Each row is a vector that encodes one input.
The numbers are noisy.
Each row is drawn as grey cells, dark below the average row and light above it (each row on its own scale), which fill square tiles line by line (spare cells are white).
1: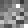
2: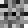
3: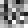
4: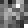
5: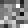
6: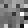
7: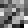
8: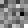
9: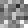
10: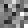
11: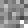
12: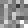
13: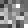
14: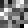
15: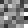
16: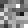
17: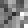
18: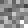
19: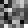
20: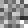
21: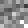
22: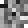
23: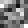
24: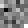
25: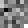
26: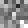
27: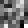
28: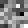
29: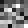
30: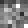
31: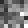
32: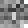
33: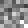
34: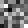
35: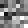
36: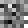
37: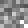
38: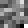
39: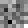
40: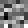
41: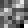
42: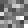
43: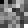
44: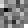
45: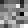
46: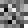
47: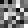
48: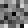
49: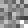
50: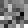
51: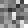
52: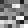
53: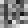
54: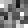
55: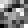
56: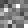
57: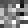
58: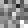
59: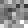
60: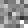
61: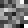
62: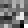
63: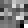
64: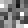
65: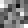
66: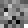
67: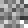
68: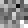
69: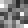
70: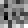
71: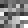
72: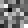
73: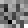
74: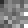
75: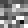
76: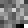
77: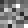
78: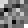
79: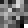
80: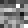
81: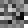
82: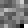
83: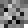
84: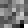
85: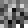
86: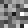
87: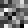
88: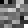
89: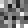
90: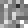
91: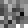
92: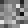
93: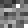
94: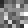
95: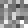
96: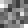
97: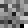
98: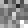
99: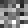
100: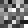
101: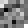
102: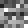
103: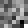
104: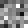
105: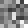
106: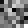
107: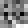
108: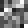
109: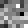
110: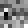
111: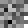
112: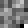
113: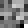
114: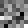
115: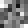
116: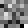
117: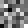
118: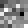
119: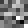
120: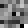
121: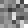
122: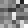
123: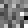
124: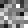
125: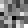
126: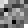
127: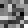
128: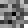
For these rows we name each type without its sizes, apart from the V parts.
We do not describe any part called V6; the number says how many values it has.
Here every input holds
either a label, or a point on a line, or four true/false values and a value of V6.
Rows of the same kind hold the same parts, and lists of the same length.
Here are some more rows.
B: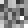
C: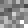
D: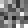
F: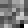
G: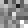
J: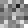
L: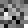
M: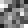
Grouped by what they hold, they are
B, F, L
C, G, J
D, M

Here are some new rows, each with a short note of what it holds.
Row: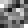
a point on a line
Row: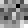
a label
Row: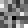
a point on a line
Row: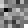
a point on a line
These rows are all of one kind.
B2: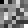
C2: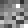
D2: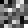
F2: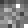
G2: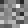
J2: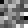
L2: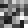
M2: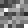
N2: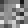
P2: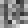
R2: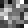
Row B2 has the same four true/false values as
G2 and N2.
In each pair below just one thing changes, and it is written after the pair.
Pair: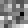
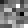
the value of V6
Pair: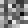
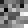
the value of V6
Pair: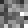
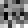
the value of V6
